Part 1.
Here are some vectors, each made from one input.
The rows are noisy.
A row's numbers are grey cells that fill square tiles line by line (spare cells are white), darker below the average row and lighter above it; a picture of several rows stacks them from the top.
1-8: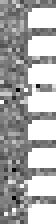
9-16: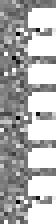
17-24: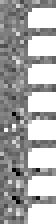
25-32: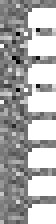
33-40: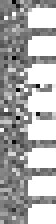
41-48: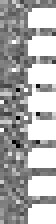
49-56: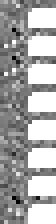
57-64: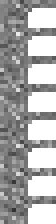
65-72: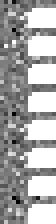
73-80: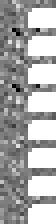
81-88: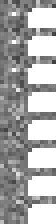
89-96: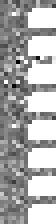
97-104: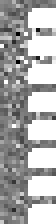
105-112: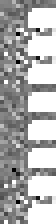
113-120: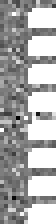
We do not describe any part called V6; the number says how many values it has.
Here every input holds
either a node of a 9-node tree and a true/false value, or a value of V6.
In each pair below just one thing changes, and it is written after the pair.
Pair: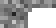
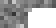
the true/false value
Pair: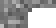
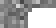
the node of the tree
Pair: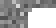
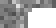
the node of the tree
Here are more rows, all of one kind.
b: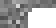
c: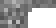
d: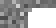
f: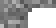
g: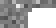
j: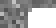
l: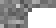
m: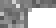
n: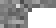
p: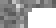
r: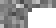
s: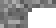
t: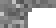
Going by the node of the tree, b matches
l and n.
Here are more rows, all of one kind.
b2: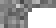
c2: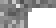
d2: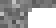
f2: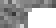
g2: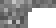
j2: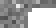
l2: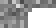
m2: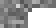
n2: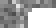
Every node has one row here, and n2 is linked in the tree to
f2 and j2.
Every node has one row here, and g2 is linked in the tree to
m2.
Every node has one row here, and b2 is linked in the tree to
j2, l2 and m2.
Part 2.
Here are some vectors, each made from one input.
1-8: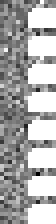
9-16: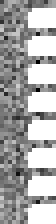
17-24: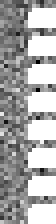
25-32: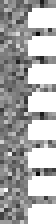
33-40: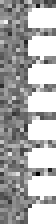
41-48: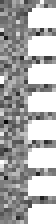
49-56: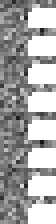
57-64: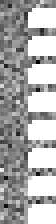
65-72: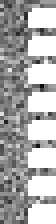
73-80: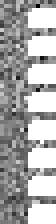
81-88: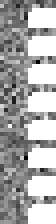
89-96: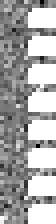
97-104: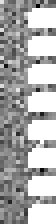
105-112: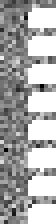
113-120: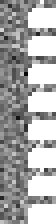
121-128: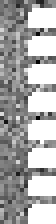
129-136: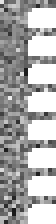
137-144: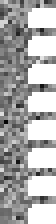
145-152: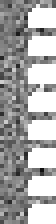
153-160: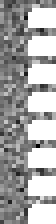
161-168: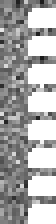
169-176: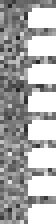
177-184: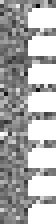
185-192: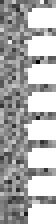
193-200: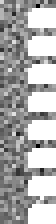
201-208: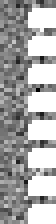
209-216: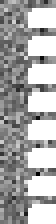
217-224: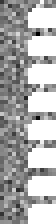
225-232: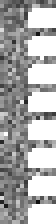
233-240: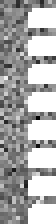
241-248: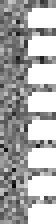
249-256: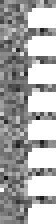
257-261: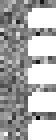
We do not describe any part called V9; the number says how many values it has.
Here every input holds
either a point on a 17-point circle, or a fixed value, or a true/false value and a value of V9.
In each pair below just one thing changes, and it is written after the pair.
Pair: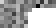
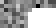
the value of V9
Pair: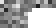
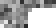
the true/false value
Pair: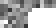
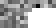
the true/false value
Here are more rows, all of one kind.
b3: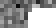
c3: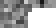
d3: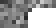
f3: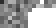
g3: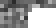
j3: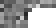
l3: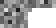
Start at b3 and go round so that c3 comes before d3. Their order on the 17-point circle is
b3, c3, l3, f3, d3, j3, g3.
